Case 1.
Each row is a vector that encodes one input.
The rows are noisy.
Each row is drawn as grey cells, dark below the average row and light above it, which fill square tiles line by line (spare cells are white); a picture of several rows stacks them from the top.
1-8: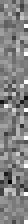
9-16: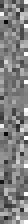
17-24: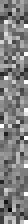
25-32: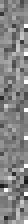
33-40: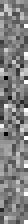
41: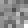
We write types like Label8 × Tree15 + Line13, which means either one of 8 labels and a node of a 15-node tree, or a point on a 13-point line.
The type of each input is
Tree7.
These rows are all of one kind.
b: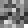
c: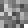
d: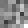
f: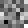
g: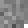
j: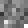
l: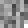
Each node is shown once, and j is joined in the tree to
b and g.
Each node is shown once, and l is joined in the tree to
d and g.
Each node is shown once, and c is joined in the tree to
f and g.
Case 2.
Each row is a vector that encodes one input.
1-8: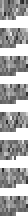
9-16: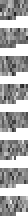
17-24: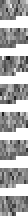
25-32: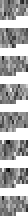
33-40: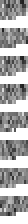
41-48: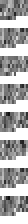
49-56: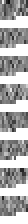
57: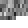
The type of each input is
Line10.
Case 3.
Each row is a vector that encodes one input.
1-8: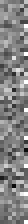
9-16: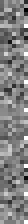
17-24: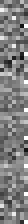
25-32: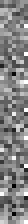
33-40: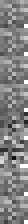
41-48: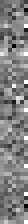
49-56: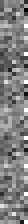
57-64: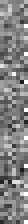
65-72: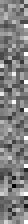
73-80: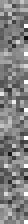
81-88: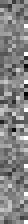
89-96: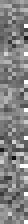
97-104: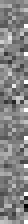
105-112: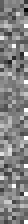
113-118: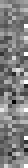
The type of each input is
Bool × Bool × Bool.
